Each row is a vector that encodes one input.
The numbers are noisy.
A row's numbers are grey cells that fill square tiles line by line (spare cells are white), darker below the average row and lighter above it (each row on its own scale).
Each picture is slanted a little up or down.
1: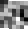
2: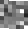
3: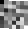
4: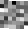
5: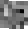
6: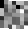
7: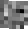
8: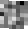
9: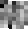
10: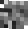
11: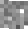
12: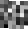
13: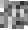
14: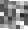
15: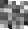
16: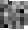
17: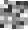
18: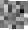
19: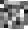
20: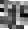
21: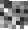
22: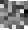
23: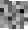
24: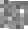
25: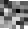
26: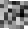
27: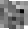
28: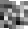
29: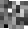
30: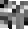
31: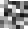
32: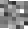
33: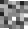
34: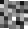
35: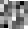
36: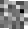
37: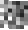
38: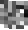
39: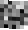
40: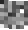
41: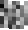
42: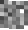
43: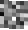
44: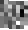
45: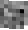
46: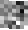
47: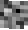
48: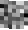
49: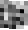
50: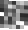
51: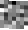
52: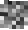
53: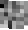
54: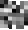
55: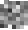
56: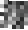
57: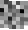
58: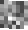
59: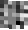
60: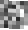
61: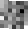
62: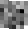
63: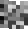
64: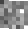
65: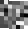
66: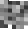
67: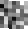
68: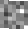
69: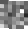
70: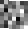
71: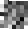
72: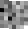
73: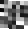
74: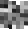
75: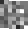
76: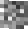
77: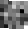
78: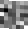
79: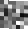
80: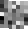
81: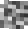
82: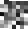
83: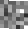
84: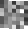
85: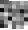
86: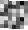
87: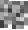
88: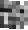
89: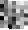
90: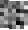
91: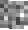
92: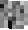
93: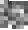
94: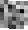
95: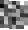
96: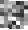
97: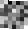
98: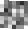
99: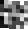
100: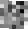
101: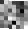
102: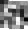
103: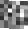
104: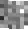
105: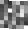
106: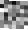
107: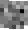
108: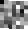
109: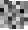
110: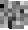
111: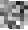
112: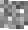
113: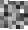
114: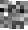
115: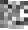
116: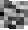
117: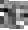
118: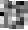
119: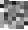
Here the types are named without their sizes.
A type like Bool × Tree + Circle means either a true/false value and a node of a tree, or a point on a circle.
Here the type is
Bool × Bool × Bool × Line.
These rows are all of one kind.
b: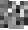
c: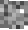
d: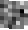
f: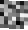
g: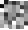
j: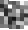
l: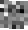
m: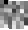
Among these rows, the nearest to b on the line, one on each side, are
d and m.
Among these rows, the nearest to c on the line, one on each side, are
f and g.
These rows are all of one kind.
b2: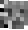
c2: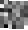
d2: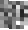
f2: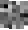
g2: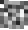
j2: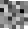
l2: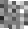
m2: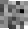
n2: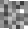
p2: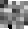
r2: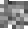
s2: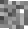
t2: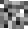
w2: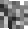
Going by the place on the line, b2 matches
c2, g2, s2 and t2.
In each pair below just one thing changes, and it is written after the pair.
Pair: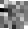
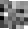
the place on the line
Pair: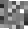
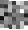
the place on the line
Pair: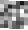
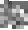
the place on the line
